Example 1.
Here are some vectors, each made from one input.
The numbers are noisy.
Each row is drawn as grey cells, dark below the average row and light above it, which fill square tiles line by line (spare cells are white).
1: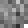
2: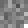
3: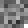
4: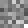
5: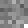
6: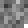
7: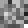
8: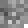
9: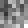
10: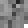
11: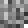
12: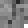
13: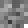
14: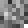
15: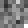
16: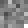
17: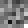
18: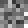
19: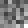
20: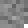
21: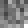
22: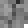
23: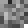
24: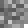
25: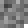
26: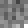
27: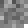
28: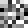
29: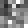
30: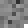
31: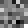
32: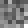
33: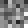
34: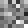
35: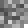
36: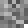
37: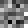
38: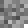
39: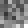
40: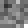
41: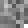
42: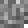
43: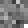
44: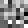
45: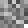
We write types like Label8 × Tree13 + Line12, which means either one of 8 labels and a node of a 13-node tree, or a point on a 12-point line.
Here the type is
Bool × Line5.
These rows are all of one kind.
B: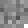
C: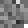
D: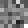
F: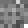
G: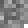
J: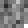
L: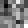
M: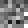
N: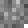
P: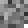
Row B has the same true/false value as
G and M.
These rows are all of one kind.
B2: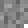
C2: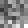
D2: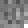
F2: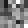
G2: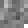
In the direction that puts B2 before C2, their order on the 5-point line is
G2, B2, F2, D2, C2.
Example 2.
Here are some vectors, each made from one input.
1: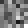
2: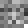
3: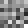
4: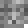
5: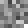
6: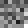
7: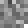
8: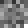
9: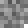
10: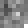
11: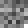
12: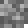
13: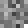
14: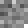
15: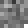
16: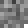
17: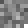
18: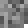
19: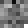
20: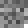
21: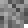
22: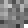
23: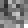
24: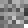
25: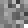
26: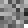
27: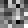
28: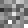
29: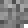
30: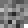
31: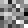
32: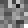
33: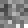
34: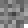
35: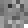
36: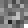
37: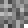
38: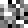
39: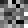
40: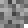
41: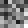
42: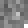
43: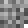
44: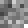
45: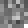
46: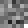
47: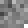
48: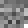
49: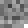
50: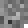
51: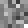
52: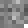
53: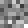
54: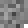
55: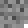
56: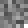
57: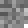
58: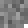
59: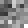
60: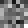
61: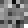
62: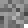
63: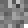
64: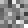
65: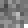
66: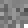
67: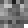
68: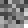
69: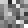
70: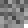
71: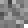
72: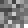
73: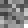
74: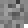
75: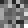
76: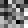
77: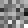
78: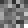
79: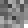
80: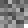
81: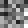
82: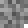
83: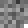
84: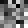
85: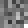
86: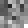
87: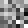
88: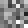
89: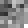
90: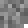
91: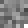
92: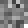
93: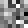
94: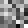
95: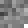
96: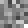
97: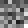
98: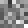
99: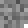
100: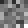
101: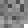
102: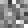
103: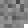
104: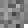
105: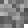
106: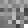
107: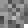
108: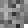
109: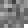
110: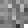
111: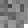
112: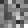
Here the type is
Line7 + Line9.
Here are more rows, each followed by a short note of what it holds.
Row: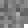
a point on a 9-point line
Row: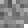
a point on a 7-point line
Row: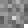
a point on a 9-point line
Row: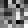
a point on a 9-point line
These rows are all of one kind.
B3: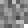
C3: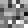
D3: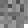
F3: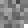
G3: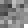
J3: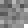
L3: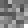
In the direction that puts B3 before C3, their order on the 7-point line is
G3, J3, B3, F3, C3, D3, L3.
